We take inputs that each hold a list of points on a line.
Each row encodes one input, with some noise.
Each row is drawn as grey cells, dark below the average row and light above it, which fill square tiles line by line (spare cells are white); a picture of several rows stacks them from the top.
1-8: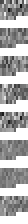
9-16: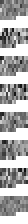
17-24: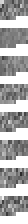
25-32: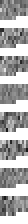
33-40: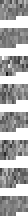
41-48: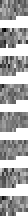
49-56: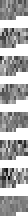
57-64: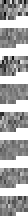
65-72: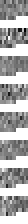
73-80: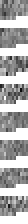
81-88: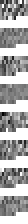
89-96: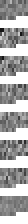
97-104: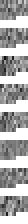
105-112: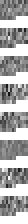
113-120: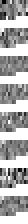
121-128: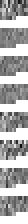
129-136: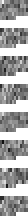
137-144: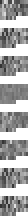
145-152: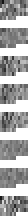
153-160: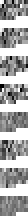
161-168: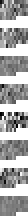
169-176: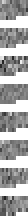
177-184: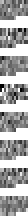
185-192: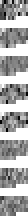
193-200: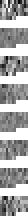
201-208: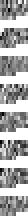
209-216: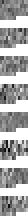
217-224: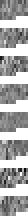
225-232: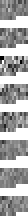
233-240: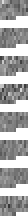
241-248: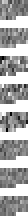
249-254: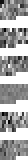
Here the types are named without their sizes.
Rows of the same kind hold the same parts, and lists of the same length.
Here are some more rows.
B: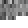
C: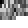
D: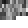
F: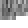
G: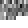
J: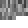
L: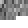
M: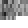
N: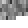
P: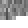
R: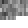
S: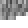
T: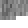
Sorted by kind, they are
B, C
D
F, M, P, R, S, T
G, J, L, N

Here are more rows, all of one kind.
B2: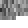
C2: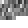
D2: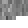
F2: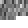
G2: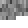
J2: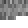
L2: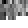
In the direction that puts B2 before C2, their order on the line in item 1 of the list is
D2, B2, L2, F2, G2, C2, J2.
